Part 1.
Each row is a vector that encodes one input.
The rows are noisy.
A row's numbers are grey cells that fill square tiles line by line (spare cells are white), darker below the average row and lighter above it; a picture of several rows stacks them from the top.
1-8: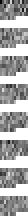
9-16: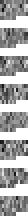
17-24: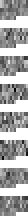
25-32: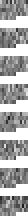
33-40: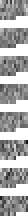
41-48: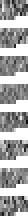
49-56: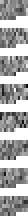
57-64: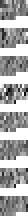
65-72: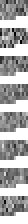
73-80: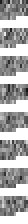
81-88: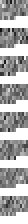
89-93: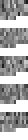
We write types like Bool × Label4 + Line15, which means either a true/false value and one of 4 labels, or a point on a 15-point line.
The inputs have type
Bool × Bool × Bool × Bool.
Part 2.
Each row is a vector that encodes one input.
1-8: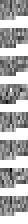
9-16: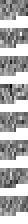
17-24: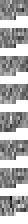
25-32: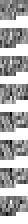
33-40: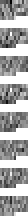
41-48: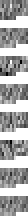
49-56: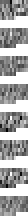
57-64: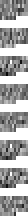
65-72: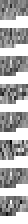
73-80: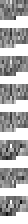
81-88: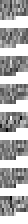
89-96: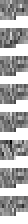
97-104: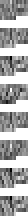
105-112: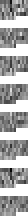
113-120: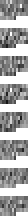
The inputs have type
Line7.
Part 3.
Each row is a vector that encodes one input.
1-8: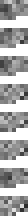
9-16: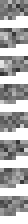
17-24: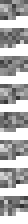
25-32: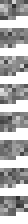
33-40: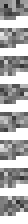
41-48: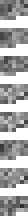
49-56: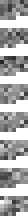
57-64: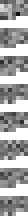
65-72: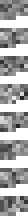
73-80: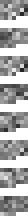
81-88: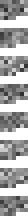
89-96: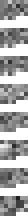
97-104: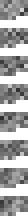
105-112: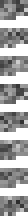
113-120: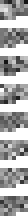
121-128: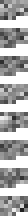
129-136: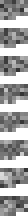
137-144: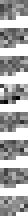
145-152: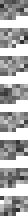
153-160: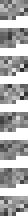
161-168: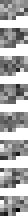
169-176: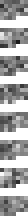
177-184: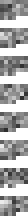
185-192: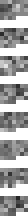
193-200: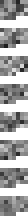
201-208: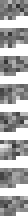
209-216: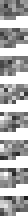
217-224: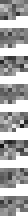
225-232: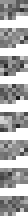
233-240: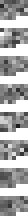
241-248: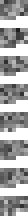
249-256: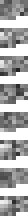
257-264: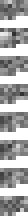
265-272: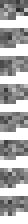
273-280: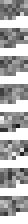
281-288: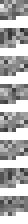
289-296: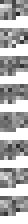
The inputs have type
Tree20.
